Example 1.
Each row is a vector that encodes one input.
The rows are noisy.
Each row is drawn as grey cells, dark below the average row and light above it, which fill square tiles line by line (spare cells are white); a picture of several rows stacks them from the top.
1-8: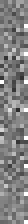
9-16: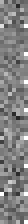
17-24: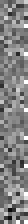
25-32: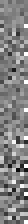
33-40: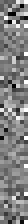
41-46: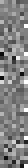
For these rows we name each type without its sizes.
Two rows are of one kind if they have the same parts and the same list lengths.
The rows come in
2 kinds.
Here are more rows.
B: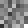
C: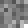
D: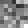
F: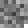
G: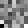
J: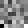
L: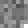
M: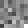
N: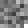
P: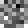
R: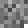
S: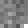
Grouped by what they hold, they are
B, C, D, G, J, L, M, P, S
F, N, R

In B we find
a node of a tree.
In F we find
a point on a line.
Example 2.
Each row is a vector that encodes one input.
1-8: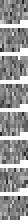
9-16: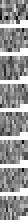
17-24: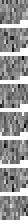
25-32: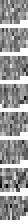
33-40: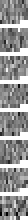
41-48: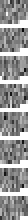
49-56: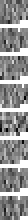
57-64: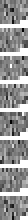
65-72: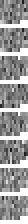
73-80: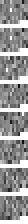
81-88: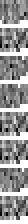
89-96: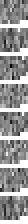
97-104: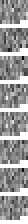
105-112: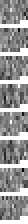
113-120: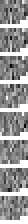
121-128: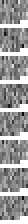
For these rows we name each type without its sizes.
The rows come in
3 kinds.
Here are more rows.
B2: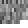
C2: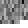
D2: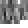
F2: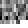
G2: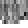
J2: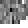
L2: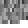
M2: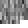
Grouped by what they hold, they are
B2, D2
C2, G2, J2, L2, M2
F2

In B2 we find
a node of a tree.
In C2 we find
four true/false values.
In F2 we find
a fixed value.
